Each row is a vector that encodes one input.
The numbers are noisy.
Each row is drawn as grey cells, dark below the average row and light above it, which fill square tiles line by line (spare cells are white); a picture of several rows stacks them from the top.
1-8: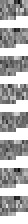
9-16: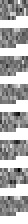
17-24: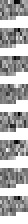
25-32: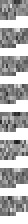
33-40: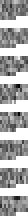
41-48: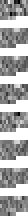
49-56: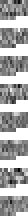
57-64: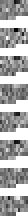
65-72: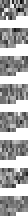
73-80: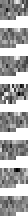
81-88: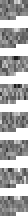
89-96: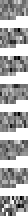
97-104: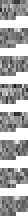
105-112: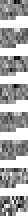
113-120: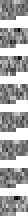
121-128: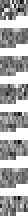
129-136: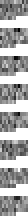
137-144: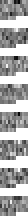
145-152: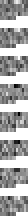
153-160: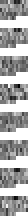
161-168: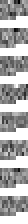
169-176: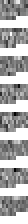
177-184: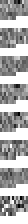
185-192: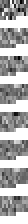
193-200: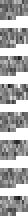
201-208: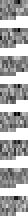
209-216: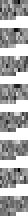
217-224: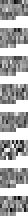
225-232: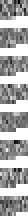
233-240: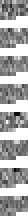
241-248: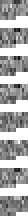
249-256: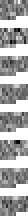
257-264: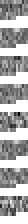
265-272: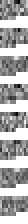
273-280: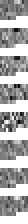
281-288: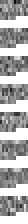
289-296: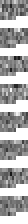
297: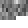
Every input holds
a list of up to two points on a 6-point line.
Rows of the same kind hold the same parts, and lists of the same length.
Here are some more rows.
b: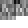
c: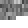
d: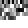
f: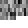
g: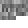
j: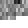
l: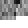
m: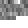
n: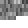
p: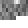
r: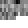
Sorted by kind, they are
b, f, j, l, r
c, g, m, n, p
d

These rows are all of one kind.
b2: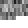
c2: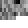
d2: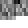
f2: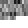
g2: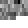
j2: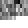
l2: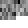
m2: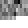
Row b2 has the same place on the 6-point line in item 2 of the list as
d2 and j2.
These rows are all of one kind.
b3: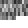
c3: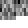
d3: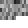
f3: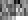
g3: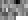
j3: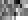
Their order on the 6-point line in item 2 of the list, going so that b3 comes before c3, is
f3, b3, j3, g3, d3, c3.
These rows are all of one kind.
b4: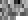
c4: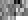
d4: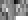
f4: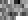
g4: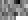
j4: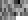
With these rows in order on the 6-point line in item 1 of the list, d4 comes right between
c4 and j4.
